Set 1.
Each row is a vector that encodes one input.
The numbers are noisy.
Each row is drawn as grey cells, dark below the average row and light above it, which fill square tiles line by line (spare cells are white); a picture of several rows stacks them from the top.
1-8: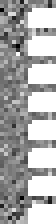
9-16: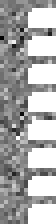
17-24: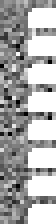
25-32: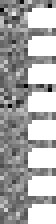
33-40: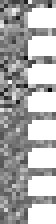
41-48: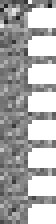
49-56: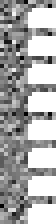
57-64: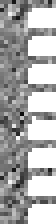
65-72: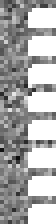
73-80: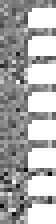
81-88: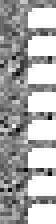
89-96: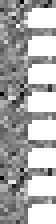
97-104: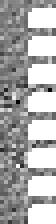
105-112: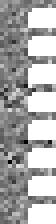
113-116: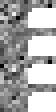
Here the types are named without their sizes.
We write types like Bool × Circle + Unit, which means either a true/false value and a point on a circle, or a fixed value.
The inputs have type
Label × Label + Tree + Unit.
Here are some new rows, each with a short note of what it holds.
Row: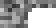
a fixed value
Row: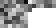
two labels
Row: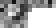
two labels
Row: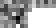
two labels
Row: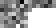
two labels
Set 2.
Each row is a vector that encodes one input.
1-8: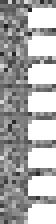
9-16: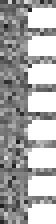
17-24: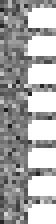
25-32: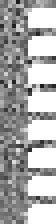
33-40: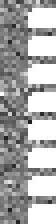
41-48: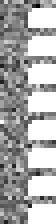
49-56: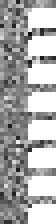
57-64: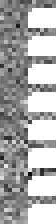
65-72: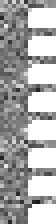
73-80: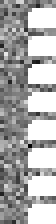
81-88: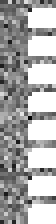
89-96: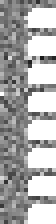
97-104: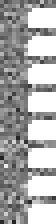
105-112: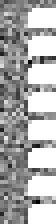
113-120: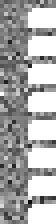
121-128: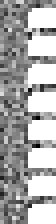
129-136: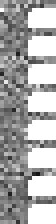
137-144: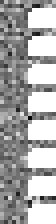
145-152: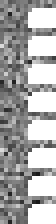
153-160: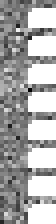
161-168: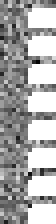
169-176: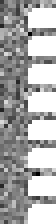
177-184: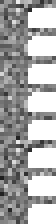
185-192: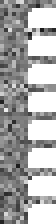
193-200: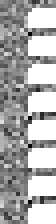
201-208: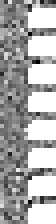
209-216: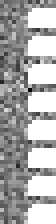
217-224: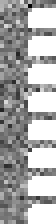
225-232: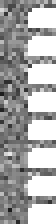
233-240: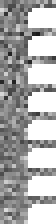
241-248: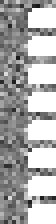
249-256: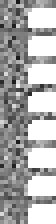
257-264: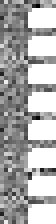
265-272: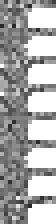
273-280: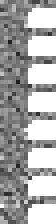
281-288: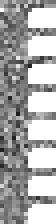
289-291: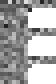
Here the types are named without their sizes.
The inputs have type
Bool × Bool × Bool × Bool + List(Line).
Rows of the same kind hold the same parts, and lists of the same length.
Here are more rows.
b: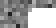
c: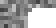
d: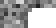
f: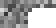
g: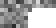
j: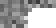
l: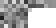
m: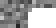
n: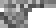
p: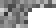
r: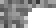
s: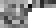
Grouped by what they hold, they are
b, m
c, j, r
d, g, l, n, s
f, p

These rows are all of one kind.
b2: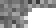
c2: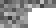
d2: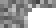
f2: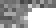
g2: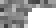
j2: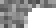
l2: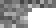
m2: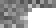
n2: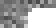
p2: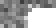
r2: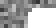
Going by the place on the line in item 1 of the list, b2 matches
f2, l2, m2 and n2.
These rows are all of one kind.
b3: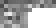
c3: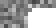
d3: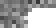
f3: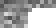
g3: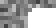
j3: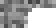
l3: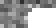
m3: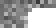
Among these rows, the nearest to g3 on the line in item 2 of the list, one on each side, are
c3 and m3.
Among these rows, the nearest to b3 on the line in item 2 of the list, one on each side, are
c3 and l3.
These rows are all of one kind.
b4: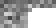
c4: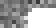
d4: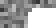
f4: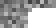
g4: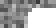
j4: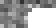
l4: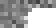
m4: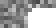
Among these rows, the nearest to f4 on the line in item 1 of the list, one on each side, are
b4 and c4.
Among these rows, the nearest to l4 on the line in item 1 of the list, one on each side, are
c4 and j4.
